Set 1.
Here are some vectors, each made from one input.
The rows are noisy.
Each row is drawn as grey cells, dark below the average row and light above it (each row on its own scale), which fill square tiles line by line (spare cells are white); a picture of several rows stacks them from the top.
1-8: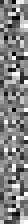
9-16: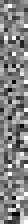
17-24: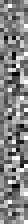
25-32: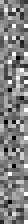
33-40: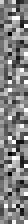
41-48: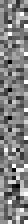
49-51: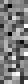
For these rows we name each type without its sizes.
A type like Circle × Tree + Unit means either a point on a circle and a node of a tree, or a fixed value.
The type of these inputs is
Bool × Bool × Bool.
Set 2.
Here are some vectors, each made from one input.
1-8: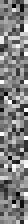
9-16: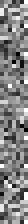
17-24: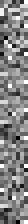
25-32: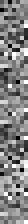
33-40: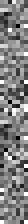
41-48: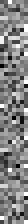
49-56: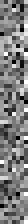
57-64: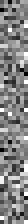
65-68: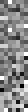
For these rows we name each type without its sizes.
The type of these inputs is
Label.
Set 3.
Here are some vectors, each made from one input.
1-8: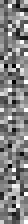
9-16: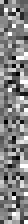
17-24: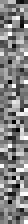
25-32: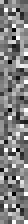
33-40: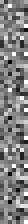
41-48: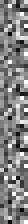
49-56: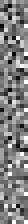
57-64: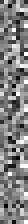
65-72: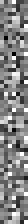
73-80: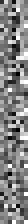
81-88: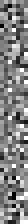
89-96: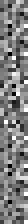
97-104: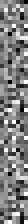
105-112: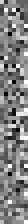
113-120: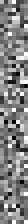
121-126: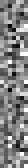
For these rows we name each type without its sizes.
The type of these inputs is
Bool × Bool × Bool × Bool.
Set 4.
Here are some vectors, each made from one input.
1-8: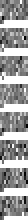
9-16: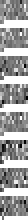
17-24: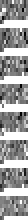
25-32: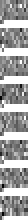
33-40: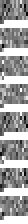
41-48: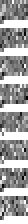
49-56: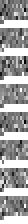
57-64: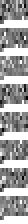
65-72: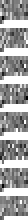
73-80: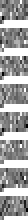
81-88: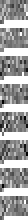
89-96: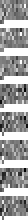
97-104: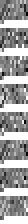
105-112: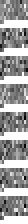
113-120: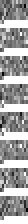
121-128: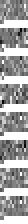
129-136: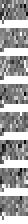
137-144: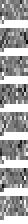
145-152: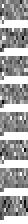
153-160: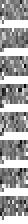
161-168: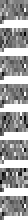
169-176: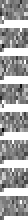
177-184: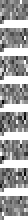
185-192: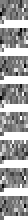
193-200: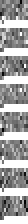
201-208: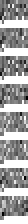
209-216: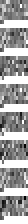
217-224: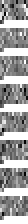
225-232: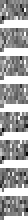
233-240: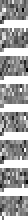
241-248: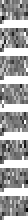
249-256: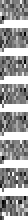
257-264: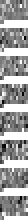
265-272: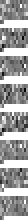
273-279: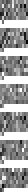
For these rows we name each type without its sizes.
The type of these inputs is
Bool × Bool × Bool × Bool × Bool.
